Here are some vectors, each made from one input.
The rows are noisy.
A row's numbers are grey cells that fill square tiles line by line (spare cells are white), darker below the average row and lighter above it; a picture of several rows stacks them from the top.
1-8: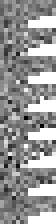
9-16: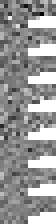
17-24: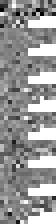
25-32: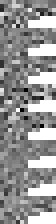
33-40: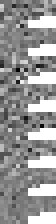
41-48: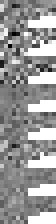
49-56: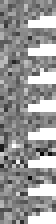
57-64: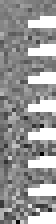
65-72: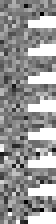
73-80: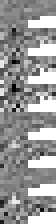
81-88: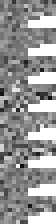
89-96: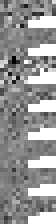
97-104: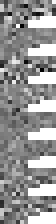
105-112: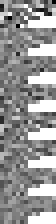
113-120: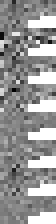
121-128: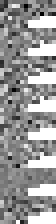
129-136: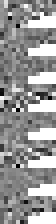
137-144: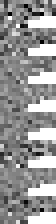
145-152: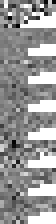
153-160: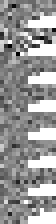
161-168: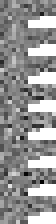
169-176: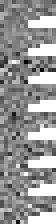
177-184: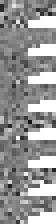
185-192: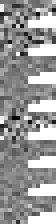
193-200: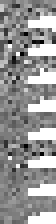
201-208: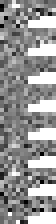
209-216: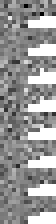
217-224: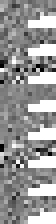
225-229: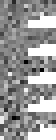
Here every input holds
either a fixed value, or a node of an 11-node tree.
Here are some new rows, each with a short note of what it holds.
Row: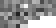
a fixed value
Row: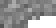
a node of an 11-node tree
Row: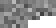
a node of an 11-node tree
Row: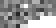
a fixed value
